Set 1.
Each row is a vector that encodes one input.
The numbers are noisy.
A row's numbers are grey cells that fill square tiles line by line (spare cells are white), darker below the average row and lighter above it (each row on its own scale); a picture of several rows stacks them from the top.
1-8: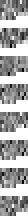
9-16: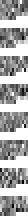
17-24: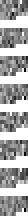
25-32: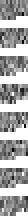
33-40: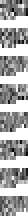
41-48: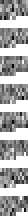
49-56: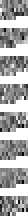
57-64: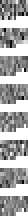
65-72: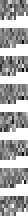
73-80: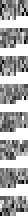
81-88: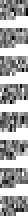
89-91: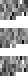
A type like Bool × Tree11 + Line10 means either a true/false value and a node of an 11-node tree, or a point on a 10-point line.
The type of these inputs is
Bool × Bool × Bool × Bool × Circle11.
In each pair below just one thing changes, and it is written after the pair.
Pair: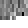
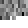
one of the four true/false values
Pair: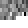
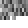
the place on the 11-point circle
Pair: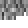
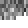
one of the four true/false values
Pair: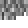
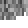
one of the four true/false values
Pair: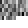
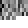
one of the four true/false values
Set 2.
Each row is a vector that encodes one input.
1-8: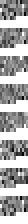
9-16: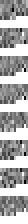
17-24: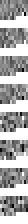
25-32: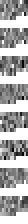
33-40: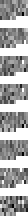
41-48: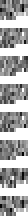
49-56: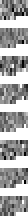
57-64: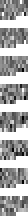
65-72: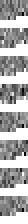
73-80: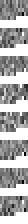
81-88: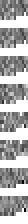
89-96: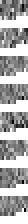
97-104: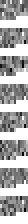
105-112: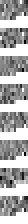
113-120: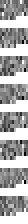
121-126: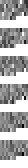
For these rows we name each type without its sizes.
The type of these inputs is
Bool × Circle.
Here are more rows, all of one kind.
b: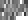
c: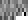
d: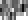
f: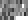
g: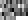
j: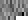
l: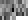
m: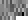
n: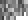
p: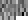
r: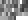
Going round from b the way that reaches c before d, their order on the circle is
b, c, f, g, l, m, j, p, n, d, r.
